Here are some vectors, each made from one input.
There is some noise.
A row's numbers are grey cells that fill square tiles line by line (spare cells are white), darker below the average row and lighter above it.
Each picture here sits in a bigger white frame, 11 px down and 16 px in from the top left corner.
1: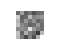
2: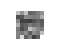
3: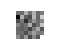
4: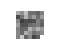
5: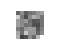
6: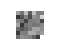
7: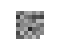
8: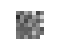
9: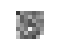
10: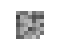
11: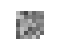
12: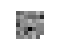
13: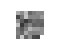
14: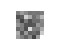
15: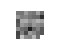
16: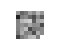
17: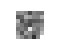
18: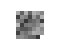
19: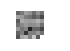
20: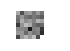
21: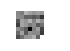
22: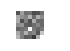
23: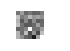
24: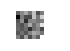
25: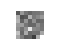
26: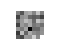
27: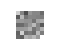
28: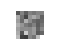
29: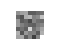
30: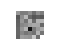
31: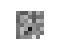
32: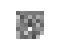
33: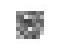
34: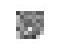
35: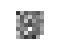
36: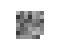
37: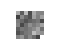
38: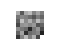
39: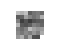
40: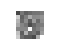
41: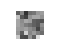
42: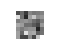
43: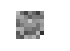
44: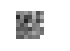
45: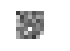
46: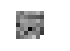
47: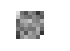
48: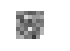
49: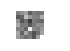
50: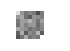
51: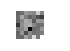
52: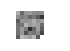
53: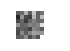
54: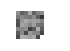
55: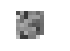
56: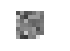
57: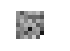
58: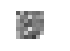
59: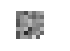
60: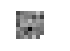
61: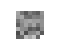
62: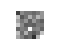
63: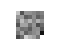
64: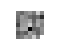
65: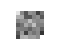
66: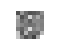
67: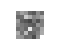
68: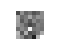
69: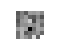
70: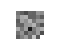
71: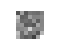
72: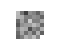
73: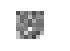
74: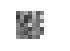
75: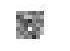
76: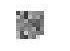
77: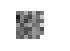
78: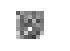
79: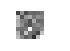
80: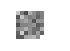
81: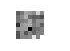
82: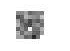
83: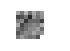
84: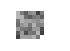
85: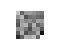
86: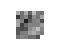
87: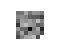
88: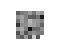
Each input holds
either a point on a 3-point line and a point on a 5-point line, or a point on a 6-point line.
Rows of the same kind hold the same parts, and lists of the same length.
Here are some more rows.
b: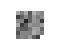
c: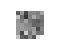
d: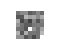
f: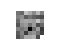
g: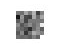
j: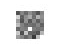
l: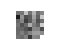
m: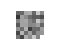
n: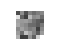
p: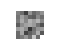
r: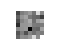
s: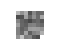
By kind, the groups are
b, c, d, g, j, l, n, s
f, m, p, r

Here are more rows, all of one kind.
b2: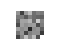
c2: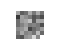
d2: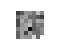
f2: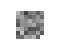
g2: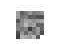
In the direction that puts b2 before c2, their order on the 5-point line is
b2, g2, f2, d2, c2.
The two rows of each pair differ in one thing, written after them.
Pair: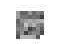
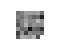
the place on the 3-point line
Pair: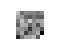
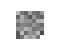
the place on the 5-point line
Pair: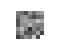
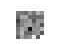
the place on the 5-point line
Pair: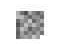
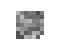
the place on the 5-point line
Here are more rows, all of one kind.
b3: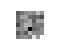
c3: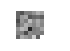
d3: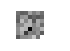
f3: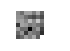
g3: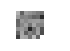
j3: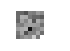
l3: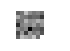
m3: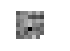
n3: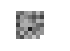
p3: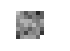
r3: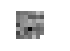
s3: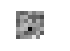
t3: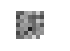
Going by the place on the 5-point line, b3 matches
c3, d3, j3 and s3.
